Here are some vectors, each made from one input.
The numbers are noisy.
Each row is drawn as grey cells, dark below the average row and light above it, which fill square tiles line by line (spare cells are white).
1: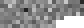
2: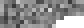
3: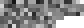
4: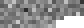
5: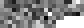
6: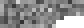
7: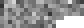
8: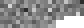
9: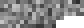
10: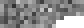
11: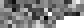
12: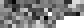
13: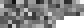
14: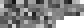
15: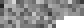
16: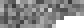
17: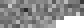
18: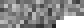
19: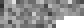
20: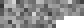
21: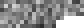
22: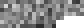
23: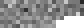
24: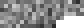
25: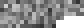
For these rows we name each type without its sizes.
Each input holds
a point on a line.
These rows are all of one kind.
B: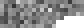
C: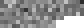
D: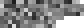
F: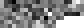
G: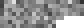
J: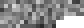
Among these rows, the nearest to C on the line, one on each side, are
B and G.
